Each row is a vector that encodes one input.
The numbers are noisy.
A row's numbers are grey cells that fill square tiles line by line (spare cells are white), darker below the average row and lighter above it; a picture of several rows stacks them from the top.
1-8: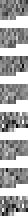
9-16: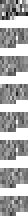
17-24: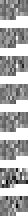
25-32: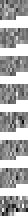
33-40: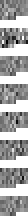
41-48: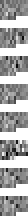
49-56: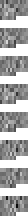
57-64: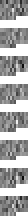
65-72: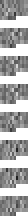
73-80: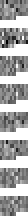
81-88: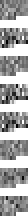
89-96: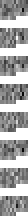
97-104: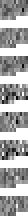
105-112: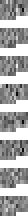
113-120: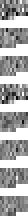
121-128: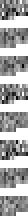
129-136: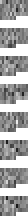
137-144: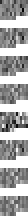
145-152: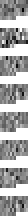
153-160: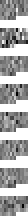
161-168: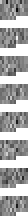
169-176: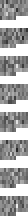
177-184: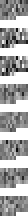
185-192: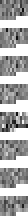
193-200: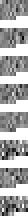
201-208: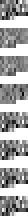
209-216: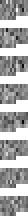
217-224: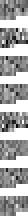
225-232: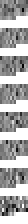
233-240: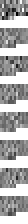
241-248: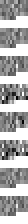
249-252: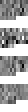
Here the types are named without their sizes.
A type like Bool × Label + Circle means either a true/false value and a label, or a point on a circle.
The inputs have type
Bool × (Circle + Unit).
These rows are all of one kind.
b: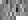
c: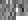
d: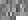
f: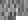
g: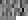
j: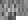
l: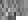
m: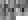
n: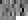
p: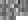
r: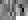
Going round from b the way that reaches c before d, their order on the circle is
b, g, n, r, m, c, p, f, j, l, d.
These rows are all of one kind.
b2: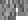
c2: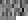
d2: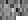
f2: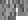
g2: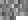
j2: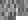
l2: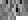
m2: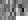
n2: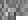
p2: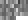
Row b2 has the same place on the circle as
f2 and p2.
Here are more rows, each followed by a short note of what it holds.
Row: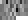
a point on a circle and a true/false value
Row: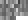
a point on a circle and a true/false value
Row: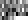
a true/false value
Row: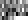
a true/false value
